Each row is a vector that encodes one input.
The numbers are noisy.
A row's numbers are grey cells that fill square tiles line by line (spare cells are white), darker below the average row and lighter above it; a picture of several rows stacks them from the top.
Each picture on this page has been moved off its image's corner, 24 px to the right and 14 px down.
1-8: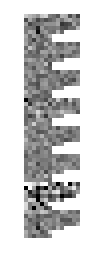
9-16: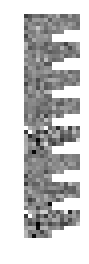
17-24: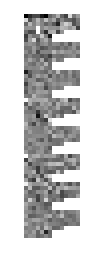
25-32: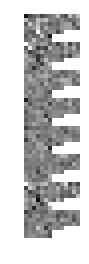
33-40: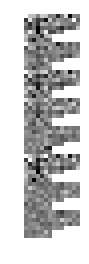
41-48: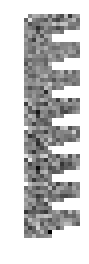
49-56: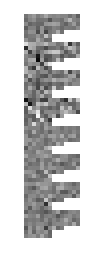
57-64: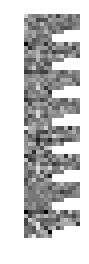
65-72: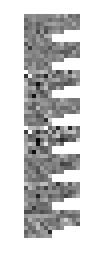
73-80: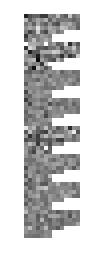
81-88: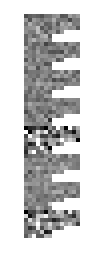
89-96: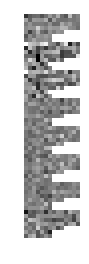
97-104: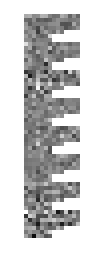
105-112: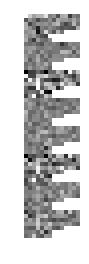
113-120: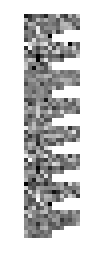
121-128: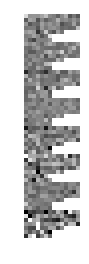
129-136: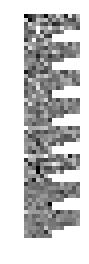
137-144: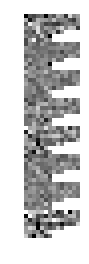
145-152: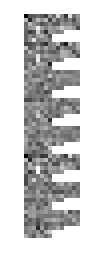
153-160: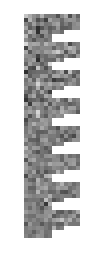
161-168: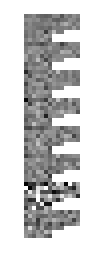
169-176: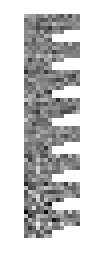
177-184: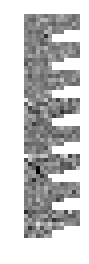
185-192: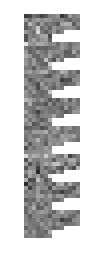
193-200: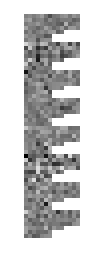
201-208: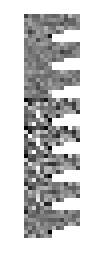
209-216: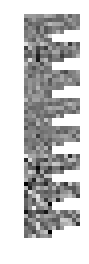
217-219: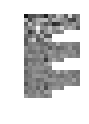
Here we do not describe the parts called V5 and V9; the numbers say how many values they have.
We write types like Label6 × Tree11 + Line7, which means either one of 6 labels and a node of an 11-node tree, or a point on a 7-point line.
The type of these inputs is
Bool × (Tree10 + Unit) × V5 × V9.
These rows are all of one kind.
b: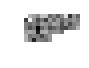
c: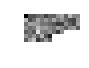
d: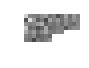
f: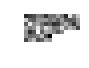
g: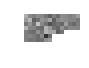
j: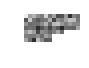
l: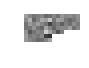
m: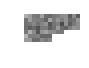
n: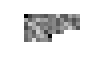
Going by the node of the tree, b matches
d, f and g.
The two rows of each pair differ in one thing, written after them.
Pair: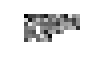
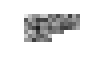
the true/false value
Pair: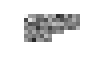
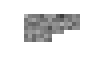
the node of the tree
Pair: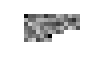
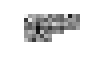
the true/false value
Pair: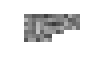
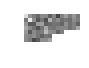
the node of the tree
